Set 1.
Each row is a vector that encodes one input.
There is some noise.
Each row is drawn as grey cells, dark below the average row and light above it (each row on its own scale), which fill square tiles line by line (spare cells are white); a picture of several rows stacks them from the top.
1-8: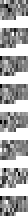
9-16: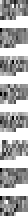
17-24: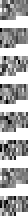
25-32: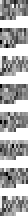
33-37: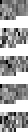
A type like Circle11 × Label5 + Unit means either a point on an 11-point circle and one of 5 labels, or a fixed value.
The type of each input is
Bool × Bool × Bool + Line3 × Line3.
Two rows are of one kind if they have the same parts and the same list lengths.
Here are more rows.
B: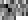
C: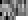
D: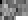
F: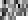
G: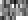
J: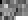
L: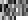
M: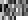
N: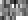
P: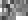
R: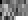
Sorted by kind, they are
B, F, G, L, M, N, P
C, D, J, R

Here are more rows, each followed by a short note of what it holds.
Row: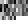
three true/false values
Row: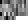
a point on each of two 3-point lines
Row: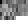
a point on each of two 3-point lines
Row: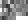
three true/false values
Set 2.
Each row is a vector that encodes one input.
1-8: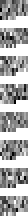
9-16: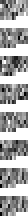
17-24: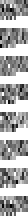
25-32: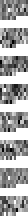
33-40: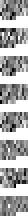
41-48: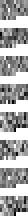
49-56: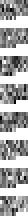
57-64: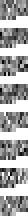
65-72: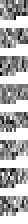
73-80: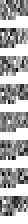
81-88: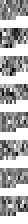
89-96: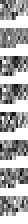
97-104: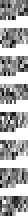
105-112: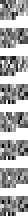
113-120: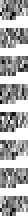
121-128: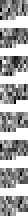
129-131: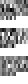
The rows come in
3 kinds.
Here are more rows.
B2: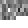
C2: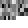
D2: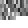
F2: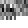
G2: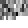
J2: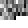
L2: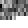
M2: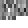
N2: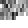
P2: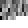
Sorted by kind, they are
B2, C2, D2, M2
F2, G2, L2, N2, P2
J2

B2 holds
a point on a 3-point line and a point on a 6-point line.
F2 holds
three true/false values.
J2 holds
a fixed value.
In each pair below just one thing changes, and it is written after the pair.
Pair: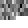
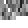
the place on the 6-point line
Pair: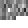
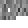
the place on the 3-point line
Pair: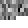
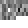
the place on the 6-point line
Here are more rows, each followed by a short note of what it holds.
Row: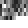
three true/false values
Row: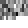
three true/false values
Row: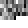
a fixed value
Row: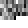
a fixed value
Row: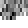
three true/false values
